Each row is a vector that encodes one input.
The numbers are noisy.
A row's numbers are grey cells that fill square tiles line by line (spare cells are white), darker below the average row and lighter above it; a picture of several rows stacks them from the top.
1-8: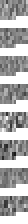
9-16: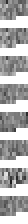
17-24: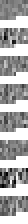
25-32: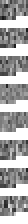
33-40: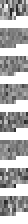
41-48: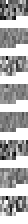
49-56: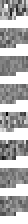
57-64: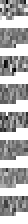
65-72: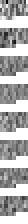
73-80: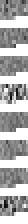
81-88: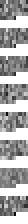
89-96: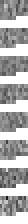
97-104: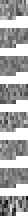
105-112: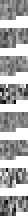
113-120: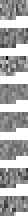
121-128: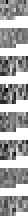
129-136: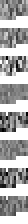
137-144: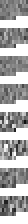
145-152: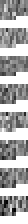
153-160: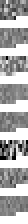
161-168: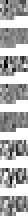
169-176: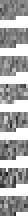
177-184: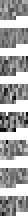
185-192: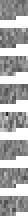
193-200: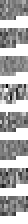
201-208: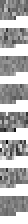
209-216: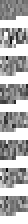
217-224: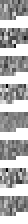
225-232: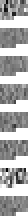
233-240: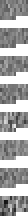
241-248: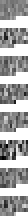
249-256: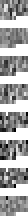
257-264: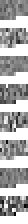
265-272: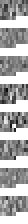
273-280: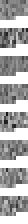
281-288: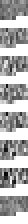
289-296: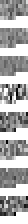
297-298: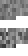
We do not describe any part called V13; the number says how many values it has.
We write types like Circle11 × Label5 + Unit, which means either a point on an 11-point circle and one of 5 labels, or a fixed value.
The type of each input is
Label6 × (Line14 + V13).
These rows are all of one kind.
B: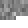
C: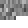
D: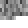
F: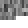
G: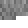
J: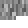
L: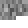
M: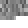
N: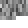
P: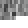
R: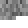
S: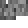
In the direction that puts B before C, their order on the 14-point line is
F, S, N, M, B, J, C, G, L, P, D, R.
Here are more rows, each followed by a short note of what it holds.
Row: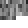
one of 6 labels and a value of V13
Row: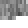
one of 6 labels and a point on a 14-point line
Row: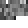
one of 6 labels and a point on a 14-point line
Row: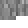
one of 6 labels and a point on a 14-point line
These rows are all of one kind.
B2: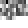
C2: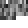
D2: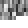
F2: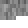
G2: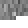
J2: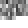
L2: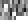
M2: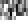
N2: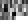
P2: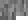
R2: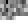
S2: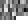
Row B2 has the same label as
C2, J2, R2 and S2.
